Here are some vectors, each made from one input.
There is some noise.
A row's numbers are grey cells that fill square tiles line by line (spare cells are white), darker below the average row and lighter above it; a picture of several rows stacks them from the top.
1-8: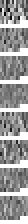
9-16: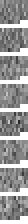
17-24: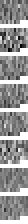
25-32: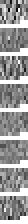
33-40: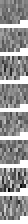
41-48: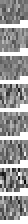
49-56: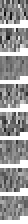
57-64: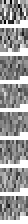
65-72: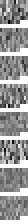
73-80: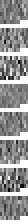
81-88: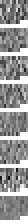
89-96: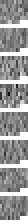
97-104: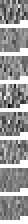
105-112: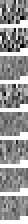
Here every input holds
either one of 11 labels and a point on each of two 8-point lines, or a point on a 4-point line.
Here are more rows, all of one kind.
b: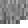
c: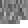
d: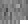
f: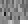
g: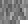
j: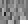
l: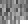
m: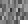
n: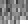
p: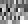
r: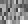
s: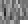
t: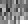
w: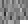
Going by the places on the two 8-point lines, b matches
f, r, s and w.
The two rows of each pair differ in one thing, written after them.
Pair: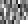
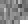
the label
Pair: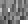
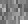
the place on one of the two 8-point lines
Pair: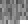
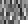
the label
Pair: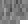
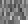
the place on one of the two 8-point lines
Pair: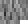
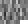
the label
